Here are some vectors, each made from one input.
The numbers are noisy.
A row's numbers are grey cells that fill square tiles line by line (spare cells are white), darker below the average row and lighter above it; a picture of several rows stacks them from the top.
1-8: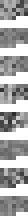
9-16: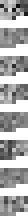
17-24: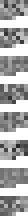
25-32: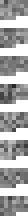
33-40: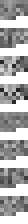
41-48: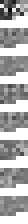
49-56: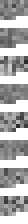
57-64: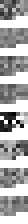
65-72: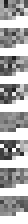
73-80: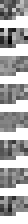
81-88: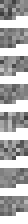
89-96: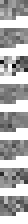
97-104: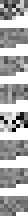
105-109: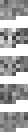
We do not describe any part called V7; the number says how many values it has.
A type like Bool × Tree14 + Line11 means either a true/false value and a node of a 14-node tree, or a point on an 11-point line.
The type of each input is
Bool × (Line8 + V7).
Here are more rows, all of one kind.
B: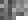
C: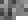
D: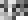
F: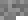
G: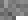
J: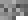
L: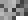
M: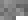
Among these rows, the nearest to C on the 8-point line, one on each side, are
F and L.
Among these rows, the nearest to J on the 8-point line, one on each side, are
B and M.
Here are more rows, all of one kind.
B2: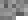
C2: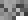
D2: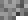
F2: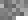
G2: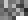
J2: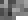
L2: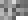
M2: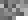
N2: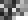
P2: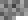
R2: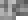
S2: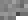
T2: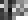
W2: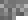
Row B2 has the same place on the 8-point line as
C2, D2 and S2.
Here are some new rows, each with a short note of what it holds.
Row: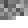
a true/false value and a value of V7
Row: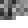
a point on an 8-point line and a true/false value
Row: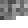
a true/false value and a value of V7
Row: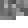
a true/false value and a value of V7
